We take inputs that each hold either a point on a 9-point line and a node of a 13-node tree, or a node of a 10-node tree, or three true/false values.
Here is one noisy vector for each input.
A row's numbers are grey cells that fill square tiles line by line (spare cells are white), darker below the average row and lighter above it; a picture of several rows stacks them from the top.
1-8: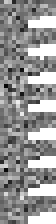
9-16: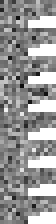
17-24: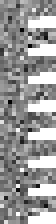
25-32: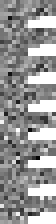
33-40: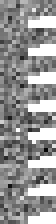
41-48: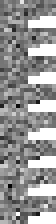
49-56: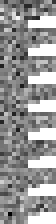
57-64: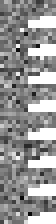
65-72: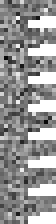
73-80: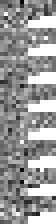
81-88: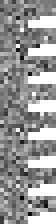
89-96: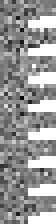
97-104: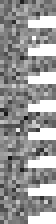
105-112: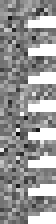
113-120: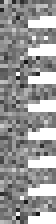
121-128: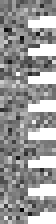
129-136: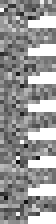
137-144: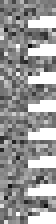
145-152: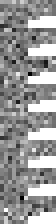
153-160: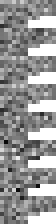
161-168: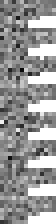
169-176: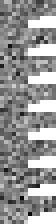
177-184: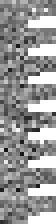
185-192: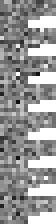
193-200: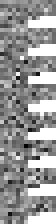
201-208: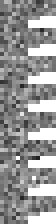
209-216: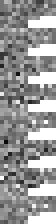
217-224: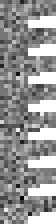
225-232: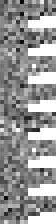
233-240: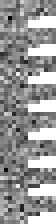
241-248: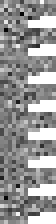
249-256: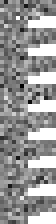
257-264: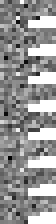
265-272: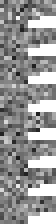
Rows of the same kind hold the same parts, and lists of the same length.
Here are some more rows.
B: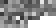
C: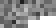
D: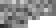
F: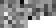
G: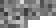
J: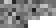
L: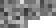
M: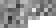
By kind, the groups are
B, F
C, D, M
G, J, L

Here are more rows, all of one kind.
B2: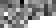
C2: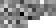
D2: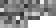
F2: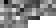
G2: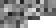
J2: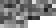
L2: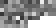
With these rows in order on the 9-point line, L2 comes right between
D2 and F2.
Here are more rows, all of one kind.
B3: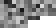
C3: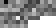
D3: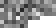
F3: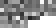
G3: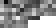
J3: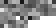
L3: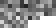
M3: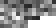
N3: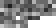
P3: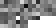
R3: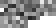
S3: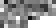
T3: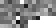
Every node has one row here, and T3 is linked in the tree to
P3.
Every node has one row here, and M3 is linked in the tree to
G3.
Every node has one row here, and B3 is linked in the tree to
G3.
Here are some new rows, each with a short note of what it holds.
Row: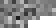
three true/false values
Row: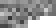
a node of a 10-node tree
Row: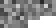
three true/false values
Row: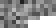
a node of a 10-node tree
